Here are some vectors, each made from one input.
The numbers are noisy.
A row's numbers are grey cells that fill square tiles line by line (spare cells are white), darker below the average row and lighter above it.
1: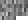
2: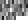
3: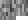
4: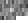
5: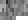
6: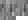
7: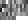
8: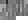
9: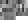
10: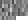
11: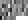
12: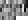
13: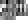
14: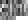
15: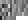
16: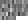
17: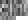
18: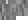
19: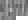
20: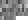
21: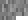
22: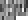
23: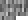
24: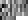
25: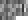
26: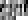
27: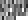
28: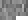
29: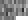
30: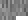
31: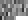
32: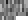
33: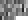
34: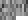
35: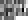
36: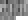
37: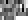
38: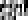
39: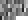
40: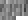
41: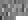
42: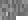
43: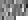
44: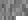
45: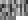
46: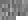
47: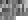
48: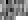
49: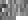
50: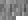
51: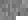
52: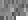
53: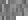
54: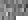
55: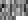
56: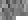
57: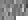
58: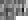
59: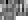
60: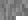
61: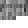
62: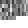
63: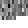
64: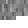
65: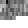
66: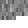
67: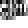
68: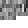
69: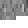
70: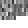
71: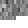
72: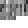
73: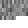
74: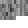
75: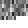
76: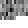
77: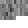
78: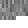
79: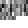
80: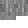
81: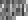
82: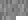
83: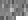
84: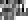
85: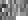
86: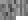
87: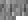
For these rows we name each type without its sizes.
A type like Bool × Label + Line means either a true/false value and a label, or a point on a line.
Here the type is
Bool × (Circle + Unit) + Line.
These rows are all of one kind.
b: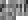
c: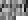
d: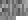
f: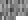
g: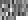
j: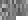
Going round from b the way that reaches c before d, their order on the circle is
b, g, c, j, f, d.
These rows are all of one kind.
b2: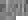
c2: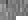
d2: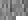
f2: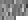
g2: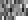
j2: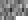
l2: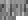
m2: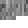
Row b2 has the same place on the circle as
f2 and m2.
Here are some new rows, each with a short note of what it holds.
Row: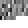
a point on a line
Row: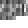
a point on a line
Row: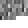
a point on a line
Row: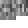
a true/false value
